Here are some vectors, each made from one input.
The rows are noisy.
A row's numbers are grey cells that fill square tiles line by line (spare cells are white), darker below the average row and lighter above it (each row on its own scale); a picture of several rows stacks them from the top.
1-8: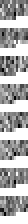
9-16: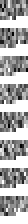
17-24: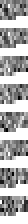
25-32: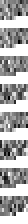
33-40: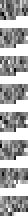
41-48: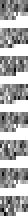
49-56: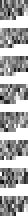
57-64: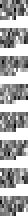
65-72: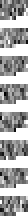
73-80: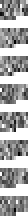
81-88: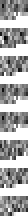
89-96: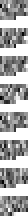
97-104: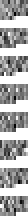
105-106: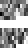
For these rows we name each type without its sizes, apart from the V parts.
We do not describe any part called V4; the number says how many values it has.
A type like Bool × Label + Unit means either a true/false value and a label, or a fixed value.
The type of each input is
Circle × V4 + List(Line).
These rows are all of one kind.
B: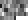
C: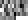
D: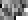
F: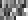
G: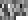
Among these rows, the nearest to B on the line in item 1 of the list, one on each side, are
D and G.
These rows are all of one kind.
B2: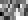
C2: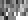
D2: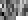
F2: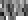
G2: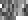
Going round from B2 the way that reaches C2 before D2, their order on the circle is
B2, C2, D2, F2, G2.
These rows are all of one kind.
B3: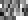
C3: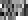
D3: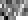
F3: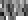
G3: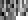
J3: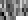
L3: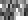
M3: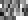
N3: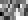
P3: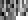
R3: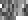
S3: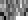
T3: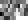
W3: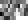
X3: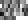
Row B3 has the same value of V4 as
F3, J3, M3 and X3.
